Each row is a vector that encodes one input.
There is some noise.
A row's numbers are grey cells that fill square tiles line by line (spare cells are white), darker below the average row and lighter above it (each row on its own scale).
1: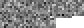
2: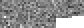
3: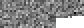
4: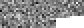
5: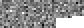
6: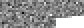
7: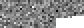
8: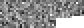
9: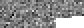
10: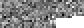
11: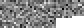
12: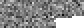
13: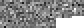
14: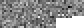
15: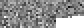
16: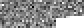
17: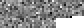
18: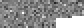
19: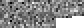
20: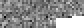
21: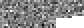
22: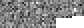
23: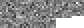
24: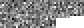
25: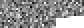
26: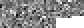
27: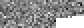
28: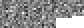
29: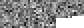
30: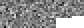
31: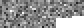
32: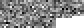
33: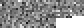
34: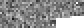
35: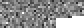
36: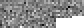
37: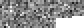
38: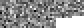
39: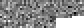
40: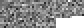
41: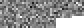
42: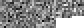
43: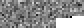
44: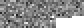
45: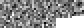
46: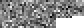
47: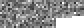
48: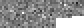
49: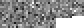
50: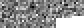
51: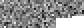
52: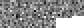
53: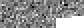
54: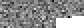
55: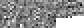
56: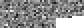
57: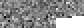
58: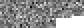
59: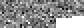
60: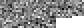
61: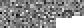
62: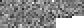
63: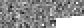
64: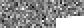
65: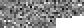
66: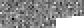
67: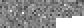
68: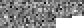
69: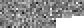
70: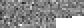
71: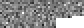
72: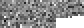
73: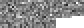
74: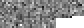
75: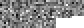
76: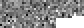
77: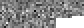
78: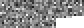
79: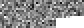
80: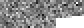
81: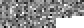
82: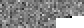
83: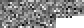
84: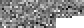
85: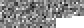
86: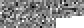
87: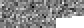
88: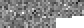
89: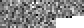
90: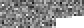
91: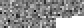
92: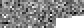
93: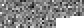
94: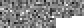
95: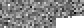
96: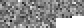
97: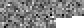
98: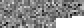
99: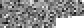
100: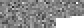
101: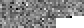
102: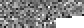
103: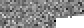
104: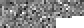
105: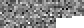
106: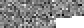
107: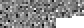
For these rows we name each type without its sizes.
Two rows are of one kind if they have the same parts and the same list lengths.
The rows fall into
2 kinds.
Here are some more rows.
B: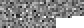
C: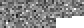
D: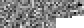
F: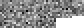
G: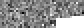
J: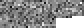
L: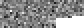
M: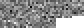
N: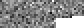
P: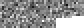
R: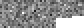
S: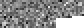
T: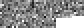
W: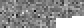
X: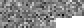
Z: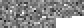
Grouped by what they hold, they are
B, C, D, G, J, N, R, W, X, Z
F, L, M, P, S, T

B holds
a point on a circle, a label and a point on a line.
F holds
a label and a point on a line.
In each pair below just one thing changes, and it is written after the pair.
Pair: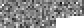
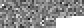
the label
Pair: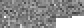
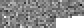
the place on the circle
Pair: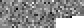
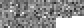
the place on the line
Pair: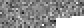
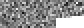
the label
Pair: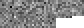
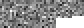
the place on the line
